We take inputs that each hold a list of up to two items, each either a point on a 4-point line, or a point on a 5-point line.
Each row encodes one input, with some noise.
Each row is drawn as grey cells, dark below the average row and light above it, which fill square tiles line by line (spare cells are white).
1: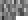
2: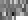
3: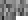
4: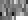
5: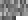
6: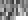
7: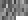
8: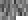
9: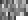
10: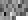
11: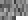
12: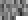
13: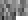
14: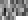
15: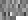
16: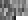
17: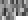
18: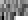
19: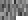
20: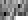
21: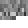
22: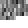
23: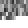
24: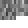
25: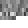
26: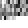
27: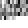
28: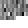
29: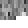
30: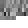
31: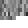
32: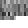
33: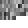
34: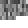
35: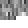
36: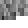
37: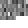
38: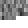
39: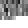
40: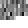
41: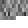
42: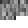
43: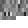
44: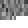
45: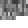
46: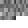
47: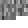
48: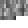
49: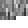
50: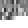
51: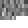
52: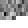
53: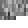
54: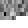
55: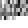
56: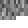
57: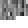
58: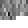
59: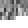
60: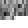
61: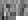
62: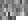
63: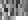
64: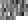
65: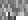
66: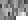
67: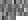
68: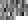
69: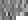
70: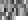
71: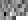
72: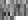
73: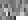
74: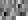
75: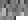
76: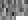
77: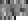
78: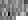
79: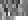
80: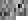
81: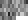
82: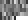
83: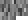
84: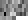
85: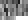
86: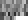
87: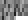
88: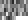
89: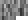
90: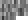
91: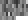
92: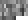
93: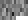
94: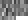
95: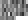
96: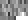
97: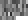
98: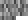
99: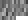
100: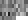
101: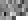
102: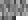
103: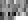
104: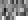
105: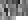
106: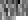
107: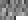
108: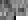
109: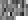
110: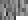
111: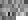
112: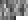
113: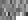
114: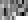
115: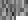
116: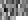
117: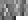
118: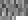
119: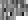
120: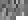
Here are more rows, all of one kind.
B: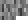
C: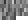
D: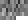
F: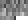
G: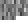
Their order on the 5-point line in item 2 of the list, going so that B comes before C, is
F, D, B, G, C.
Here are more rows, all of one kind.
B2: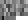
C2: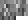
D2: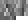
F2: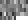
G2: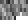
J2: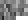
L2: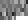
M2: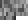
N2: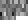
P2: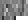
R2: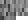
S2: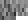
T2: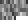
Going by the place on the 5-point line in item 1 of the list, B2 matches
J2 and P2.
